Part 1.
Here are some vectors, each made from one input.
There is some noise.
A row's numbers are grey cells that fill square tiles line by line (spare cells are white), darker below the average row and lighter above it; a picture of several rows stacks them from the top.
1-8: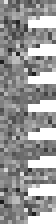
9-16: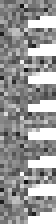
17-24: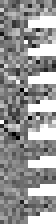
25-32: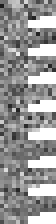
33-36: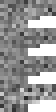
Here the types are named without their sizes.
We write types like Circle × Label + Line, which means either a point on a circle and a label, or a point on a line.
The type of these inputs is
Line.
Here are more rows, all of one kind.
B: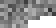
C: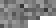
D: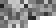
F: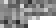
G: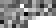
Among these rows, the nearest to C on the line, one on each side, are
B and D.
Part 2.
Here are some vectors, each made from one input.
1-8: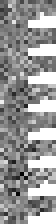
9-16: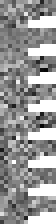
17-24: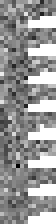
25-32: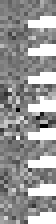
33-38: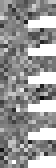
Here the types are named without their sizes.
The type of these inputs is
Tree.
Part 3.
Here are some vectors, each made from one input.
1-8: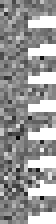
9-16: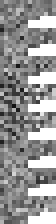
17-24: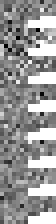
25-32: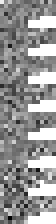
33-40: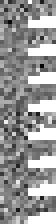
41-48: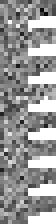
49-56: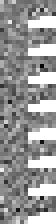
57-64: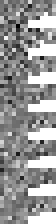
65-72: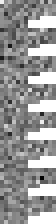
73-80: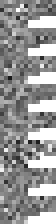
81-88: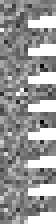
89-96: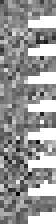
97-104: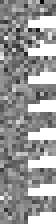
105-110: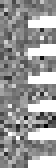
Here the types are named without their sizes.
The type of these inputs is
Circle + Unit.
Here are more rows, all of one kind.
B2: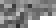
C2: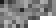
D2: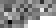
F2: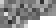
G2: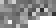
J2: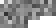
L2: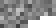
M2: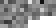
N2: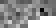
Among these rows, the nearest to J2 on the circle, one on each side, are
B2 and G2.
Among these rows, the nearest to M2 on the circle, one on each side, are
D2 and L2.
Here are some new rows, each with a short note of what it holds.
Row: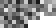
a fixed value
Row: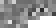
a point on a circle
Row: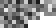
a fixed value
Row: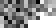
a fixed value
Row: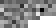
a point on a circle
